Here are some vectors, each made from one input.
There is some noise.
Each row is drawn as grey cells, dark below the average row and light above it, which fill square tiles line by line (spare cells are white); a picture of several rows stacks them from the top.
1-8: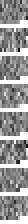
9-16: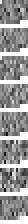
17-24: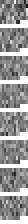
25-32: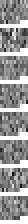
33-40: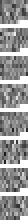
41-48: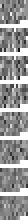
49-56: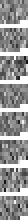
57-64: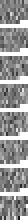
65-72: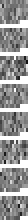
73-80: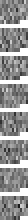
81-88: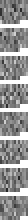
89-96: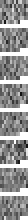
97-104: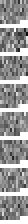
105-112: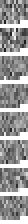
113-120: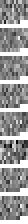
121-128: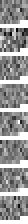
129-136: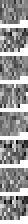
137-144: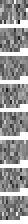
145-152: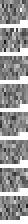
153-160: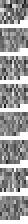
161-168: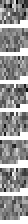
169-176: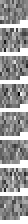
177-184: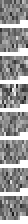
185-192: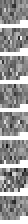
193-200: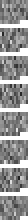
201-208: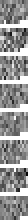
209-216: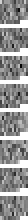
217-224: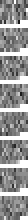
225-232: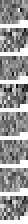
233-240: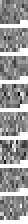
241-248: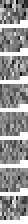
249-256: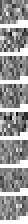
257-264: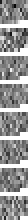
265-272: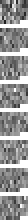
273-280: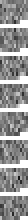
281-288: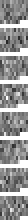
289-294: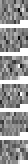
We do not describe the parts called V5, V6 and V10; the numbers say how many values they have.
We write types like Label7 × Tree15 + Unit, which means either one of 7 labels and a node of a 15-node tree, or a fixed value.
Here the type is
Line7 + Line8 × (Line9 × V6 + V5) × V10.
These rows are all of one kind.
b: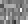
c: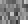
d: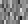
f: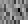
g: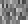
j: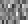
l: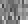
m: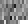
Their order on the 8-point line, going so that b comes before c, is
j, m, l, g, d, b, f, c.
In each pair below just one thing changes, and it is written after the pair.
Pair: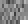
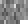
the value of V6
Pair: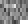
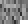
the place on the 9-point line
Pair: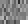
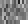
the place on the 9-point line
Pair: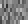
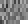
the value of V6
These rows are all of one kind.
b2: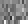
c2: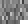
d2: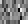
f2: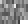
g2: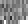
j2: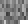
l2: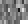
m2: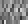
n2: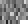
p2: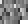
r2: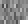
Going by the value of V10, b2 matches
c2, f2 and p2.
